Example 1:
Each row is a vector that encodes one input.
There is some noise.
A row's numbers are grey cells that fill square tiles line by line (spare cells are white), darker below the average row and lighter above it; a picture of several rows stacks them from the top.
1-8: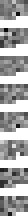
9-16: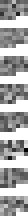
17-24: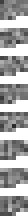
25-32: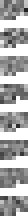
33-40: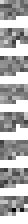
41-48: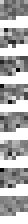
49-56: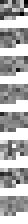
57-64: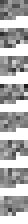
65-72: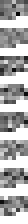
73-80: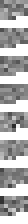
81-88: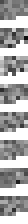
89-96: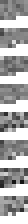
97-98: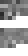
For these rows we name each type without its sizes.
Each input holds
a node of a tree.
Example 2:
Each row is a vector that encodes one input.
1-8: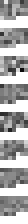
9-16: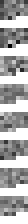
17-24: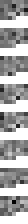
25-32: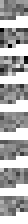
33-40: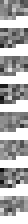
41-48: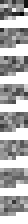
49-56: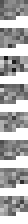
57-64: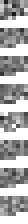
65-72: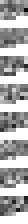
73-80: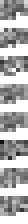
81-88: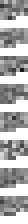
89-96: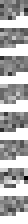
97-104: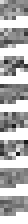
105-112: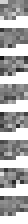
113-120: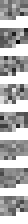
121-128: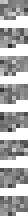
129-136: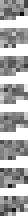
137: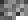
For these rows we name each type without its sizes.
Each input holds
a node of a tree.
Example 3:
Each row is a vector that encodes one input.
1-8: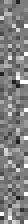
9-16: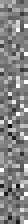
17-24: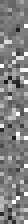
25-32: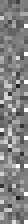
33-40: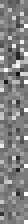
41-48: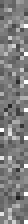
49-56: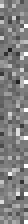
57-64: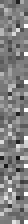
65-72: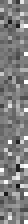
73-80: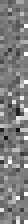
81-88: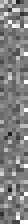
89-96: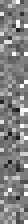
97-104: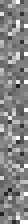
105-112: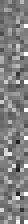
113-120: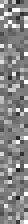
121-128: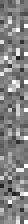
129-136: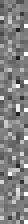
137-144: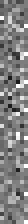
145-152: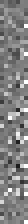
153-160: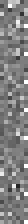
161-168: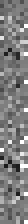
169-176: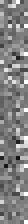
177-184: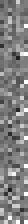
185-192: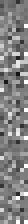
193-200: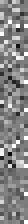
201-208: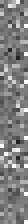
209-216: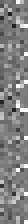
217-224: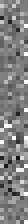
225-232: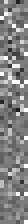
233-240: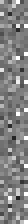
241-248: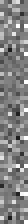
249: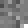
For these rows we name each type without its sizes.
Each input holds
either a fixed value, or four true/false values.
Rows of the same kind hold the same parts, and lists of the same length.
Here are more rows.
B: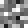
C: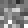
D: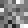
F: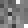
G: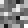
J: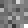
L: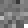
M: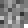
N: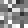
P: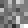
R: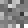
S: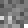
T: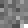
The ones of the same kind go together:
B, G
C, D, F, J, L, M, N, P, R, S, T

